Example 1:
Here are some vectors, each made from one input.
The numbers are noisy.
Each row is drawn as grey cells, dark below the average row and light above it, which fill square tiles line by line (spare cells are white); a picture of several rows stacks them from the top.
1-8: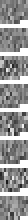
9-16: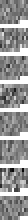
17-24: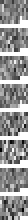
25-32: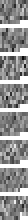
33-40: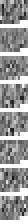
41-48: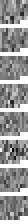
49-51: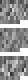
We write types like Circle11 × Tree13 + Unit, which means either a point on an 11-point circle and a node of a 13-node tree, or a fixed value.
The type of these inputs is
Bool × Bool × Bool × Bool.
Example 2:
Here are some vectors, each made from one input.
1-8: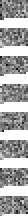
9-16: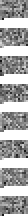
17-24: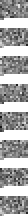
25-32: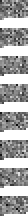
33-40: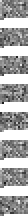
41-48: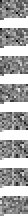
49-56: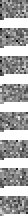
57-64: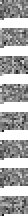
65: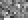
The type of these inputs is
Line11.
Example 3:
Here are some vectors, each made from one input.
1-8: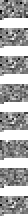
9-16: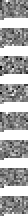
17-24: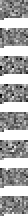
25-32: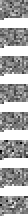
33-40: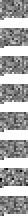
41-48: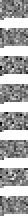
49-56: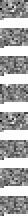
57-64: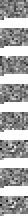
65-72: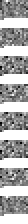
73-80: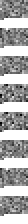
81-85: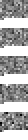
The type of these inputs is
Line6.
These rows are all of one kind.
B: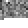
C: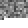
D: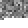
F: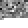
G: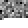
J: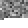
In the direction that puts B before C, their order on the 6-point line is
F, B, C, D, J, G.
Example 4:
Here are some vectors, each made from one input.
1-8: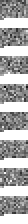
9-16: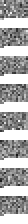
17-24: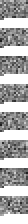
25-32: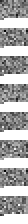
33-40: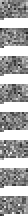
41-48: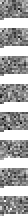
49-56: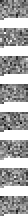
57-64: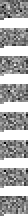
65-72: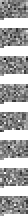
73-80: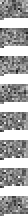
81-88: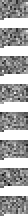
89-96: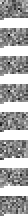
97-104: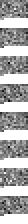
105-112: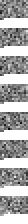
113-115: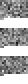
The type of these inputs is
Circle16.
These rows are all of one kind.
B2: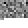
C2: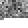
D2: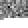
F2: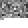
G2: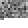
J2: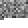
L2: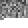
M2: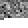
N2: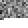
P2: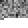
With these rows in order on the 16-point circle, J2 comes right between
B2 and C2.
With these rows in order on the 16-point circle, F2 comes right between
D2 and P2.
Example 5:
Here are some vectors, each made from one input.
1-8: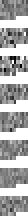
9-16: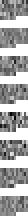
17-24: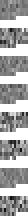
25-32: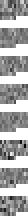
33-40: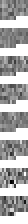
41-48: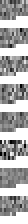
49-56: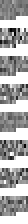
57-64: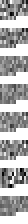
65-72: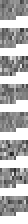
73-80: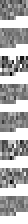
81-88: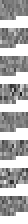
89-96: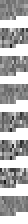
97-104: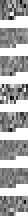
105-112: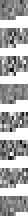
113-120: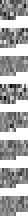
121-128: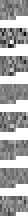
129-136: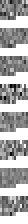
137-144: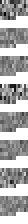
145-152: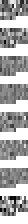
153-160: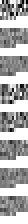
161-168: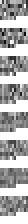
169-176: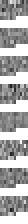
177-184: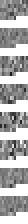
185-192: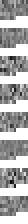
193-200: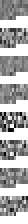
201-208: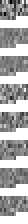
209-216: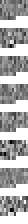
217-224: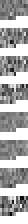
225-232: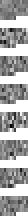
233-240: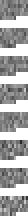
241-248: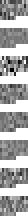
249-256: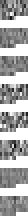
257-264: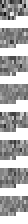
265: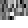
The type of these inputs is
Tree16.
